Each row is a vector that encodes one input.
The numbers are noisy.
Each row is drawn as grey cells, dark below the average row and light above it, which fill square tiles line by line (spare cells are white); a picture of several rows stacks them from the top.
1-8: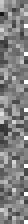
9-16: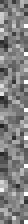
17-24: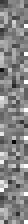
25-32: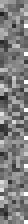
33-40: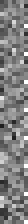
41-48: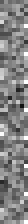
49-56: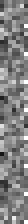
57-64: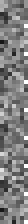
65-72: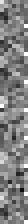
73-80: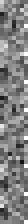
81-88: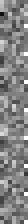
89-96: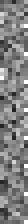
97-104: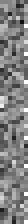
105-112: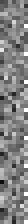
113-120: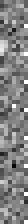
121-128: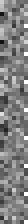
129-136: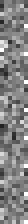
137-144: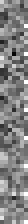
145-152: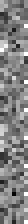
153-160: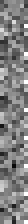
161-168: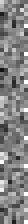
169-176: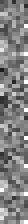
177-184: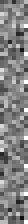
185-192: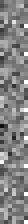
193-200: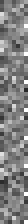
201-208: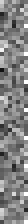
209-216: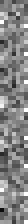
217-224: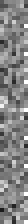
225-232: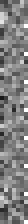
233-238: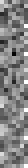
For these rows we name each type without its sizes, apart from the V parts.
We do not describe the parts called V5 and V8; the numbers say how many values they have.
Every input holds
either a true/false value and a value of V8, or a list of items, each a label and a value of V5.
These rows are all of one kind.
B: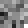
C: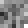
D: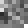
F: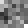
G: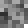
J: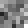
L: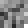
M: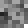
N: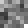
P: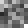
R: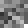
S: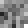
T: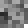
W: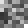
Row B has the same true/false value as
C, J, L and S.
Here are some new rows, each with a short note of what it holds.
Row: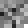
a true/false value and a value of V8
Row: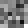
the empty list
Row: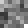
a true/false value and a value of V8
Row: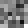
the empty list
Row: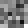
the empty list
